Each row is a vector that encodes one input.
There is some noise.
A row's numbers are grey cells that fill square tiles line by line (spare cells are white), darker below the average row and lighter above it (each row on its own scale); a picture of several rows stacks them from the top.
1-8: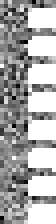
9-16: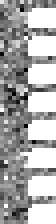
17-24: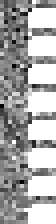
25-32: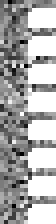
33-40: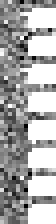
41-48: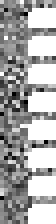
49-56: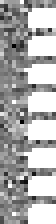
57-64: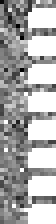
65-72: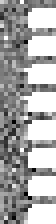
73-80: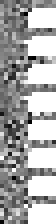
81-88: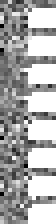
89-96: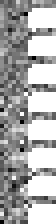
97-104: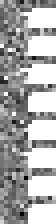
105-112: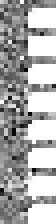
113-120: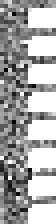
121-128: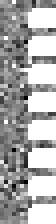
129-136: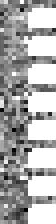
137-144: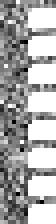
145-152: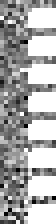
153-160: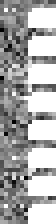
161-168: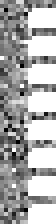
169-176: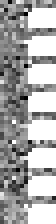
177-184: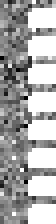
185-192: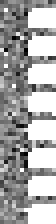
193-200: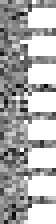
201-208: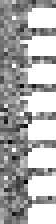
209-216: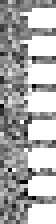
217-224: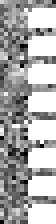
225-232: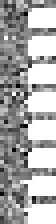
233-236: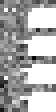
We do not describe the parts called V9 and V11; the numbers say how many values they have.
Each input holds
a value of V11, together with either a point on an 8-point line, or three true/false values and a value of V9.
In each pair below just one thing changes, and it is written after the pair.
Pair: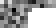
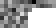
the value of V9
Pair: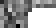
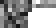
the value of V9
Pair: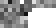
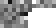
the value of V9
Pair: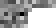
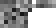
the value of V11
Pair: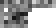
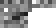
one of the three true/false values
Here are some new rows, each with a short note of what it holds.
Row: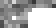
a point on an 8-point line and a value of V11
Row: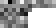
three true/false values, a value of V9 and a value of V11
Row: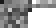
three true/false values, a value of V9 and a value of V11
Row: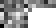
a point on an 8-point line and a value of V11
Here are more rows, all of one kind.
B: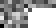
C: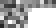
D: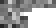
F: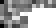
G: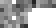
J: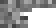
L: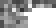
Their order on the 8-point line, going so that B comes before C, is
J, G, D, L, B, F, C.
